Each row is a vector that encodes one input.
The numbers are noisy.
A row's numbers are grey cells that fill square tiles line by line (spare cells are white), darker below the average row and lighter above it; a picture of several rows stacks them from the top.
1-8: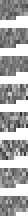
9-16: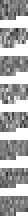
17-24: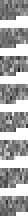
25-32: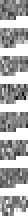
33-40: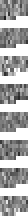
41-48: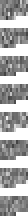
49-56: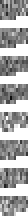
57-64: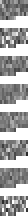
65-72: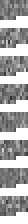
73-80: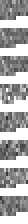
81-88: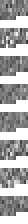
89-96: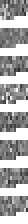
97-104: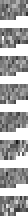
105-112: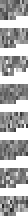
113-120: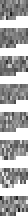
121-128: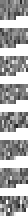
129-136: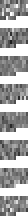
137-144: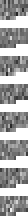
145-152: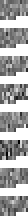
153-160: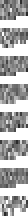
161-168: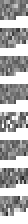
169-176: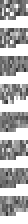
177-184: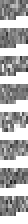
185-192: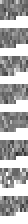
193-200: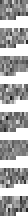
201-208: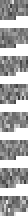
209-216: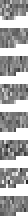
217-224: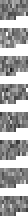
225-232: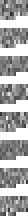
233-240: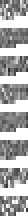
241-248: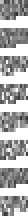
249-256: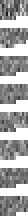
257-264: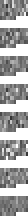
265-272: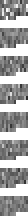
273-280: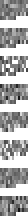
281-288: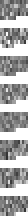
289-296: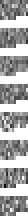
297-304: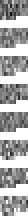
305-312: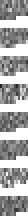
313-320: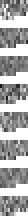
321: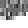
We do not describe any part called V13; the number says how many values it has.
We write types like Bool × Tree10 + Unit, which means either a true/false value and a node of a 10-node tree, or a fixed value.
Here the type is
List2(Line7 × V13).
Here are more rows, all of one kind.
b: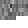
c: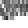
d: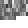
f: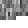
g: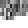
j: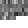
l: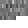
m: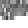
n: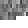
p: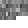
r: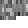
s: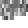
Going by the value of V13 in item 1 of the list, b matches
f, l and p.
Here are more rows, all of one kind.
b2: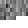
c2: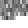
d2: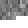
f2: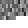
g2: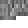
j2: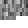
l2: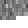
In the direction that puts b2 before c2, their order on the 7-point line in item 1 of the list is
d2, j2, b2, g2, c2, f2, l2.
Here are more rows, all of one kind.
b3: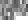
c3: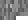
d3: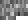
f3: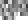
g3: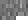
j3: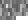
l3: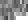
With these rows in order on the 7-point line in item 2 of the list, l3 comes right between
c3 and d3.
